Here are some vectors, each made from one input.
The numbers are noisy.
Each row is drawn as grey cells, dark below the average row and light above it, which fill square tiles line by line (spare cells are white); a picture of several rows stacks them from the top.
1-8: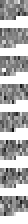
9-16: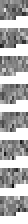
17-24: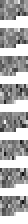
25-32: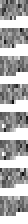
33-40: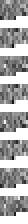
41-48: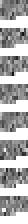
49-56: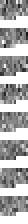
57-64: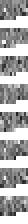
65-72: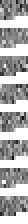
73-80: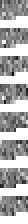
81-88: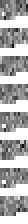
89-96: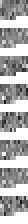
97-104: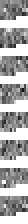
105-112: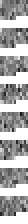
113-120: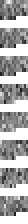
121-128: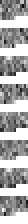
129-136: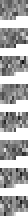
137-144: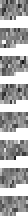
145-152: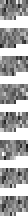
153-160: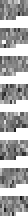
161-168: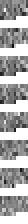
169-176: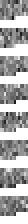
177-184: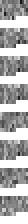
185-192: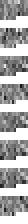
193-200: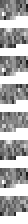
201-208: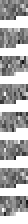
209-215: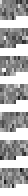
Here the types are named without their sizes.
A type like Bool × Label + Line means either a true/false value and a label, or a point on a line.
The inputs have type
Line + Tree.
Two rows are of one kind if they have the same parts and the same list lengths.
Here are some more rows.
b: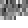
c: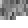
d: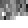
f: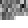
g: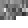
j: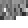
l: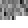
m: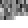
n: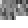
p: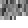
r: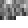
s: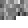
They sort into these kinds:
b, c, d, f, l, m, n, p
g, j, r, s

